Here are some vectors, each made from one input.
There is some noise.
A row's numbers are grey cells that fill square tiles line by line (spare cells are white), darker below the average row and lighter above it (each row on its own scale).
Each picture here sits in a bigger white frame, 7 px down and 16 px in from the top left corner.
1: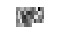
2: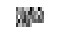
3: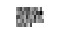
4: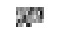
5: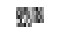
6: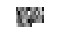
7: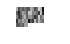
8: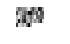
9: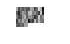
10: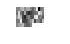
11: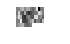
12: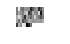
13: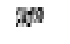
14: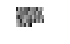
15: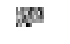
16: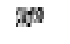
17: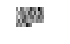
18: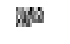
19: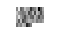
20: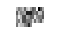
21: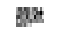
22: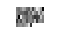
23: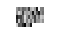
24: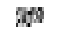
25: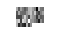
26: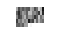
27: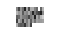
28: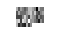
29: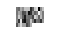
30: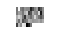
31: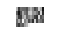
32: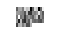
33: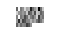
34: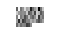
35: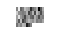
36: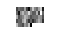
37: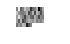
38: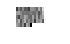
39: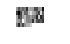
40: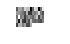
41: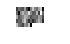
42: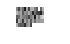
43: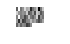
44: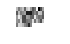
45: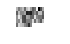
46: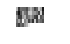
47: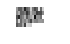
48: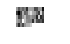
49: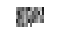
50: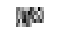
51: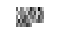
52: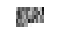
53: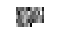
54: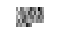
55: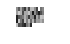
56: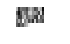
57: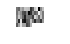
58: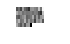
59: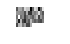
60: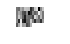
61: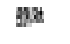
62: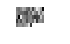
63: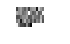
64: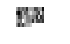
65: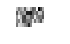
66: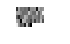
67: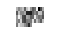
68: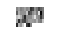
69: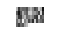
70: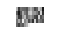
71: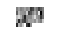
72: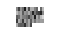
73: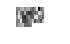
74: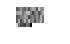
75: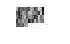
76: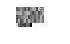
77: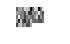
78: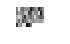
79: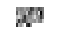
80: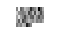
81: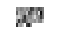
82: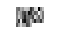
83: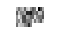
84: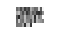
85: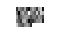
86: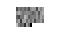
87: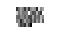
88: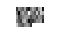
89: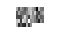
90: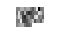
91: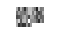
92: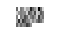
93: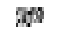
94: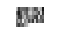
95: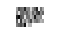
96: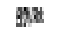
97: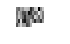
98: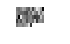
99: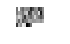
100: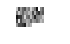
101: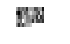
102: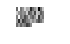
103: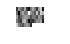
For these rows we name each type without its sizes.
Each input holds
either a point on a circle, or a list of points on a line.
